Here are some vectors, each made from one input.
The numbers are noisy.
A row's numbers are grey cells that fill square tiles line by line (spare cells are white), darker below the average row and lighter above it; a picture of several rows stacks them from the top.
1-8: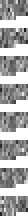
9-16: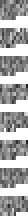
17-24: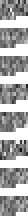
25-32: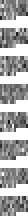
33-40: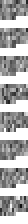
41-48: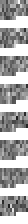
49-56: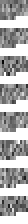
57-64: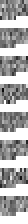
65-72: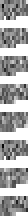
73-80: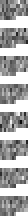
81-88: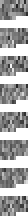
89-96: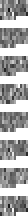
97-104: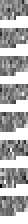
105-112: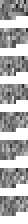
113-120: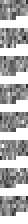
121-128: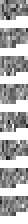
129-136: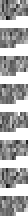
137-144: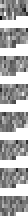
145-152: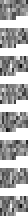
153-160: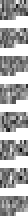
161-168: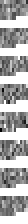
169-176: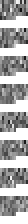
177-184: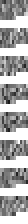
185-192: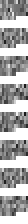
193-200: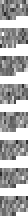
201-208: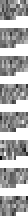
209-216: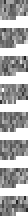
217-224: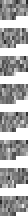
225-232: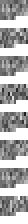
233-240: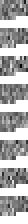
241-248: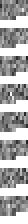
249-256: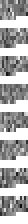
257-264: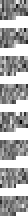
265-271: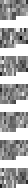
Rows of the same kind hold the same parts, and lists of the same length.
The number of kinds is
2.
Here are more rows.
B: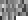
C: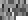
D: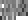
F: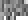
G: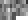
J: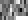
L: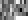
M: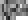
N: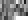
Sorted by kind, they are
B, C, D, F, J, L, M, N
G

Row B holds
a point on a 5-point line and a point on a 6-point line.
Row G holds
a point on a 9-point line.
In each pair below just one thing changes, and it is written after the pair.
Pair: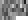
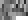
the place on the 5-point line
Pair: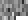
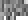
the place on the 5-point line
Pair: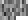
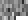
the place on the 6-point line
